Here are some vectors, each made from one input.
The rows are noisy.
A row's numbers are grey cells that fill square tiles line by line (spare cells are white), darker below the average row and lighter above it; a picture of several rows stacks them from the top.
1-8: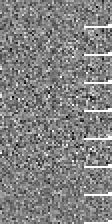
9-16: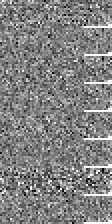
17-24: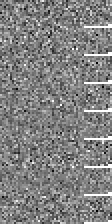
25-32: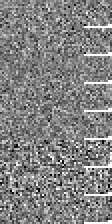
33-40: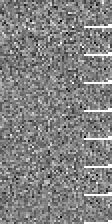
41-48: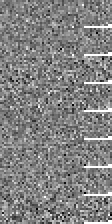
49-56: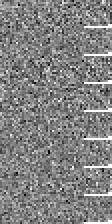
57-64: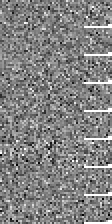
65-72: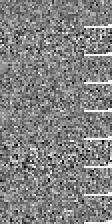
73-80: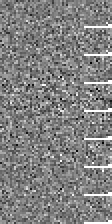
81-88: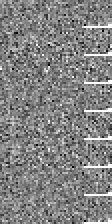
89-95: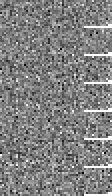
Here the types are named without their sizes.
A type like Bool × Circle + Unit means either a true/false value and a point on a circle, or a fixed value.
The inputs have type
Bool × Tree + Line.
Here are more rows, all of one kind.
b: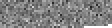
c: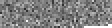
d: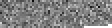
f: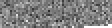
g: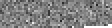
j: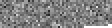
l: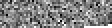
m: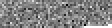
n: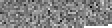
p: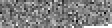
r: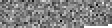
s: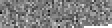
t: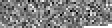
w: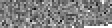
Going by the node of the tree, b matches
c, l, m and t.
